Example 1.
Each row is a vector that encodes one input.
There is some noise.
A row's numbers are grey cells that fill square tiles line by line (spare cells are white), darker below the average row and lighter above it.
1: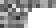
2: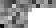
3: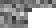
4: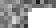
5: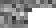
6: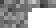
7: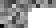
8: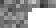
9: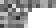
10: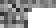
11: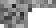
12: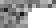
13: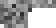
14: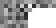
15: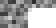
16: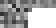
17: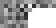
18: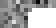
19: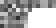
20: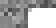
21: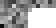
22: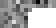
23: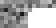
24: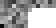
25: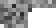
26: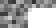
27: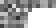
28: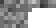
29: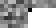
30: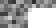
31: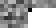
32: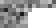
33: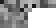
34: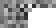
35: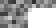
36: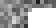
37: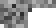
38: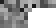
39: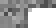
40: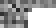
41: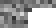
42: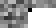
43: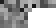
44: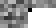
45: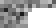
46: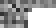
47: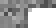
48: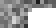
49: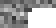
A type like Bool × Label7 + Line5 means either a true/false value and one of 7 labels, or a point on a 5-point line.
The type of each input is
Bool × Bool × Bool + Line6.
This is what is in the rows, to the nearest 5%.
About 35% of them hold a point on a 6-point line. The rest hold three true/false values.
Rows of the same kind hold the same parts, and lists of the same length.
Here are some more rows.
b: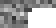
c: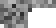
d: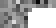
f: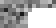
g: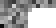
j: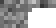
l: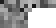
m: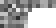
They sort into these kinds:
b, c, f, g, m
d, j, l

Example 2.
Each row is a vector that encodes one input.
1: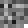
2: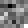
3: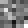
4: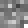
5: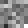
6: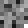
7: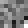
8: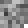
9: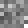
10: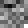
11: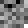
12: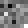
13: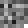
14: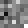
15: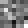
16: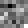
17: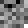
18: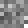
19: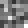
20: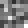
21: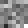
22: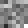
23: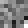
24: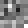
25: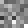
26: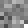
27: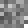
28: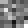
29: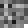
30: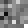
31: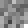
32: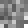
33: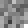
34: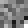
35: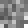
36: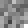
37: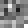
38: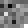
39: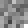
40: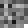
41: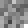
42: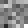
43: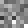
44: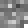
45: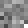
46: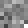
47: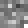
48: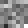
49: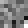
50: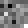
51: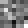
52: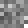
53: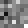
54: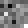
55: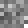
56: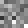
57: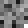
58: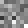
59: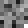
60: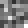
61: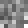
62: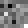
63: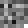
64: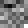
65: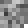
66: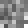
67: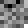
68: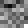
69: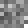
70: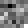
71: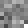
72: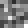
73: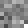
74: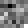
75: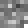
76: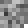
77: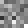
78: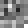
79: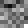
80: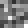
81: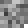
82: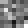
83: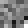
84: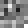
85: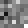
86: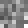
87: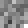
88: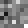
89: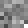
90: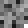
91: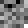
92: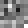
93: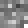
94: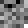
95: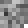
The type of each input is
Circle9 + Label10.
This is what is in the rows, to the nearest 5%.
About 45% of them hold a point on a 9-point circle. The rest hold one of 10 labels.
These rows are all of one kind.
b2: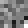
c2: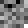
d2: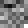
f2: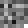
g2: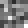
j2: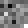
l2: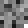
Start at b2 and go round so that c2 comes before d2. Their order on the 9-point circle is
b2, l2, c2, d2, j2, f2, g2.
